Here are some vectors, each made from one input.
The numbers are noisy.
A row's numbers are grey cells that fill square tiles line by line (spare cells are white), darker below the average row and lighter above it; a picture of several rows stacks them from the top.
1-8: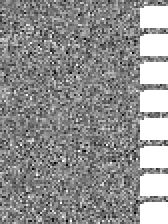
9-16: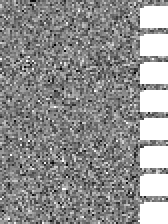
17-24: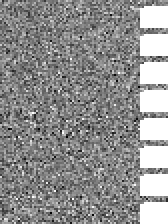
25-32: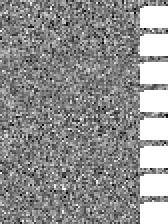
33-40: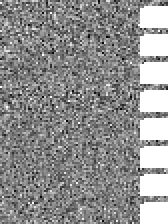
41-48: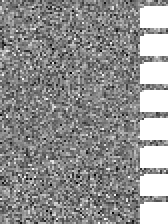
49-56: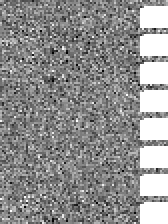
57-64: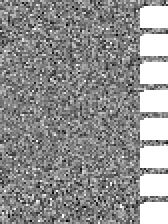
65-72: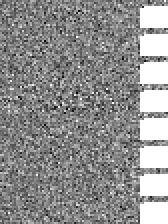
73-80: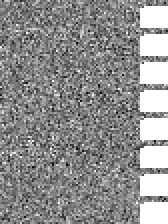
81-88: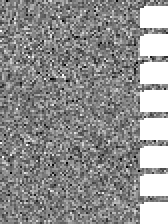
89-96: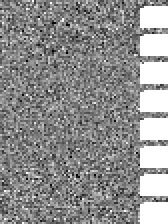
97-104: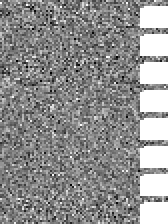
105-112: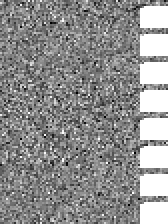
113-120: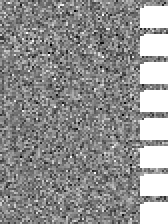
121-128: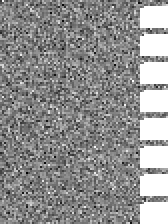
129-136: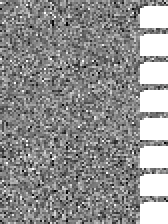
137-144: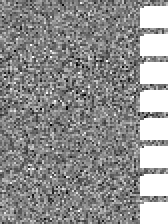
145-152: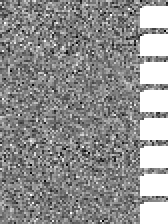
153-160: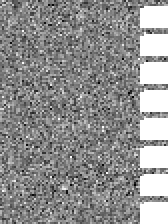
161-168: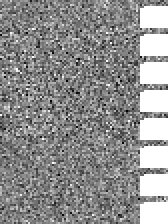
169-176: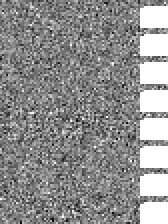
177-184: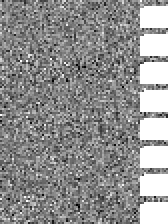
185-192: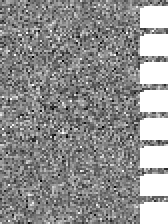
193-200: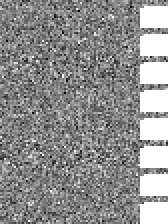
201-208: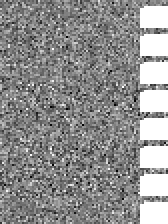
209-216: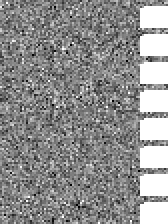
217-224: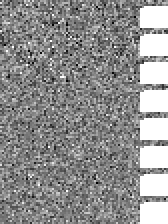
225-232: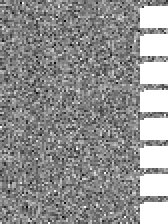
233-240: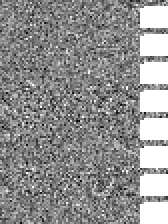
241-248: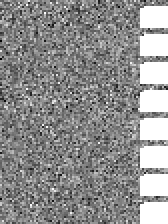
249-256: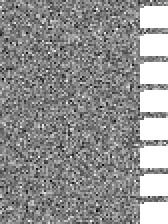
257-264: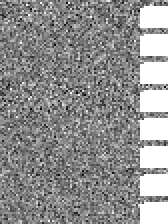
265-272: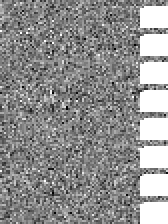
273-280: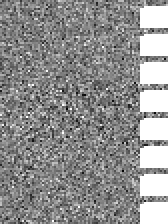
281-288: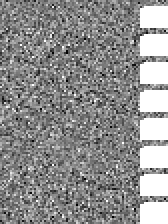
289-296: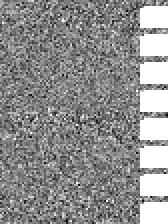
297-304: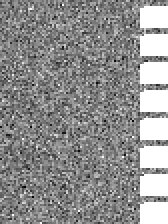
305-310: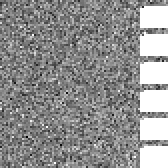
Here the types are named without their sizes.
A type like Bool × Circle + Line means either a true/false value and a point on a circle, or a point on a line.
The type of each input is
(Bool × (Tree + Unit) + Line) × Circle.
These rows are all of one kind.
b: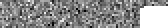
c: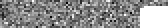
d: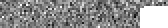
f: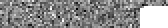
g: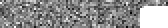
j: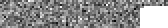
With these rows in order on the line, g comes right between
c and d.
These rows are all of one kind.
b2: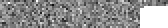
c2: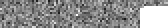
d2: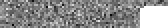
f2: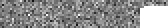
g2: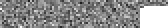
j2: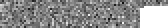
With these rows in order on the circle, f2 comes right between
c2 and d2.
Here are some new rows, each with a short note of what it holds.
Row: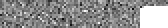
a point on a circle, a node of a tree and a true/false value
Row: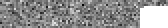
a point on a circle, a node of a tree and a true/false value
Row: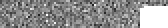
a point on a circle and a true/false value
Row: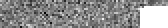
a point on a circle and a true/false value
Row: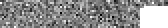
a point on a circle and a point on a line
